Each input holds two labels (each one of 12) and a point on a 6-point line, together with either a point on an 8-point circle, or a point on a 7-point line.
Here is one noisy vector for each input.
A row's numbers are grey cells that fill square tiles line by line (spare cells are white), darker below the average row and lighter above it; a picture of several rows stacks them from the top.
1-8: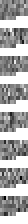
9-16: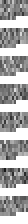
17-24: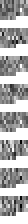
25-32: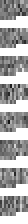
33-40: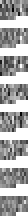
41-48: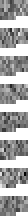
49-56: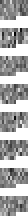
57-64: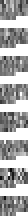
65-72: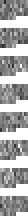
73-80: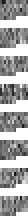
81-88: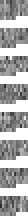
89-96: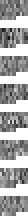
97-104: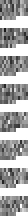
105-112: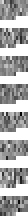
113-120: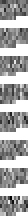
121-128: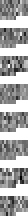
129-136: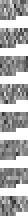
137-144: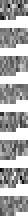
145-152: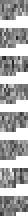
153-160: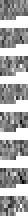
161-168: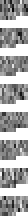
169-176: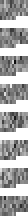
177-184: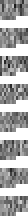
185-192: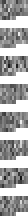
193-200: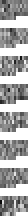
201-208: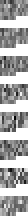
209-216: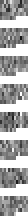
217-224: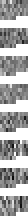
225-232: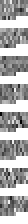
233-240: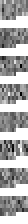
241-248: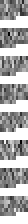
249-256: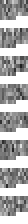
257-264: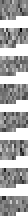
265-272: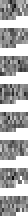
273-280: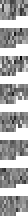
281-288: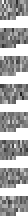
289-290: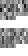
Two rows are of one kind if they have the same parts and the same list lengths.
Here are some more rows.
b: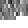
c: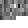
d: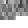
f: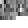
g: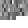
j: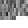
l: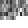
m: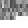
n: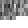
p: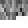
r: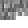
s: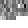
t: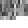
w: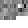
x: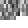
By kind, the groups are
b, c, f, g, n, p, t, x
d, j, l, m, r, s, w

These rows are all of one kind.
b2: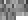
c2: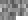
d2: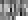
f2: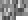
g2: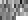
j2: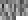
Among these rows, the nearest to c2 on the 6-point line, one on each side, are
b2 and f2.
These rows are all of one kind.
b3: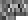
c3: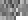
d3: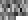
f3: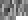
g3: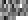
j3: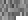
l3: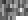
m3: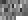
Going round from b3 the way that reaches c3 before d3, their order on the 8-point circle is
b3, l3, m3, g3, f3, j3, c3, d3.
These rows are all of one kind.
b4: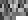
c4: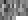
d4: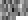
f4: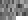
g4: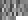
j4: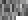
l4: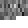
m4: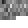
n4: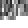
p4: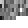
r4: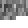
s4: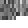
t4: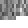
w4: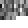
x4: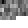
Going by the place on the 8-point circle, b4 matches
l4, p4, s4 and w4.
